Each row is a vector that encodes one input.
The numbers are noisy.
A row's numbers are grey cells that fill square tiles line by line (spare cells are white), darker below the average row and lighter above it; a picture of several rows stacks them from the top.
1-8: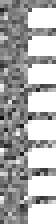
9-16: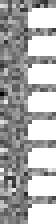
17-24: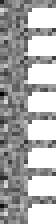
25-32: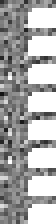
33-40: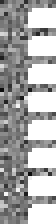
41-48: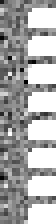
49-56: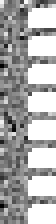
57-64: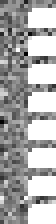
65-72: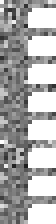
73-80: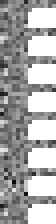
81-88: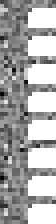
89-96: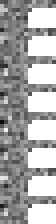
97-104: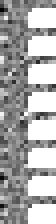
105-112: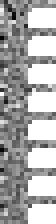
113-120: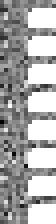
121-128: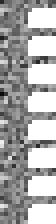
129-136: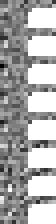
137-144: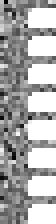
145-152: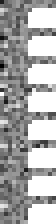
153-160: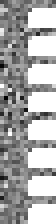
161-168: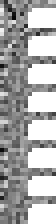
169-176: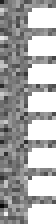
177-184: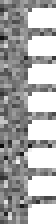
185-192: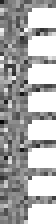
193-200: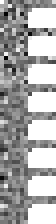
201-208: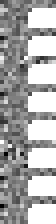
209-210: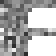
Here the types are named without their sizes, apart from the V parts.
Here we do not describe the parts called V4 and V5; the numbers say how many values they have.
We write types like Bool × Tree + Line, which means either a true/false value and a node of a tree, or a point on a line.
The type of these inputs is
Bool × Tree × (Tree + Unit) + V4 × V4 + V5.
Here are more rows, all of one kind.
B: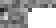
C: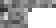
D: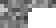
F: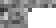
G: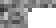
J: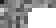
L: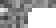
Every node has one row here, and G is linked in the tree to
F and L.
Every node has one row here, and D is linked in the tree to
B.
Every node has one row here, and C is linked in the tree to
F and J.
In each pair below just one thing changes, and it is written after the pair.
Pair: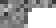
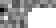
the true/false value
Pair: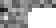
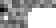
the node of one of the two trees
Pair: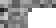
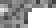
the true/false value
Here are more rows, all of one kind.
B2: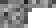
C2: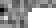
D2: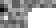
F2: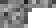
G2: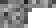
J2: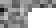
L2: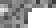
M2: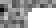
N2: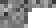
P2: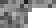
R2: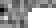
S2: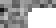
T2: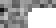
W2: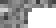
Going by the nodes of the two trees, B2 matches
C2, F2, G2 and R2.
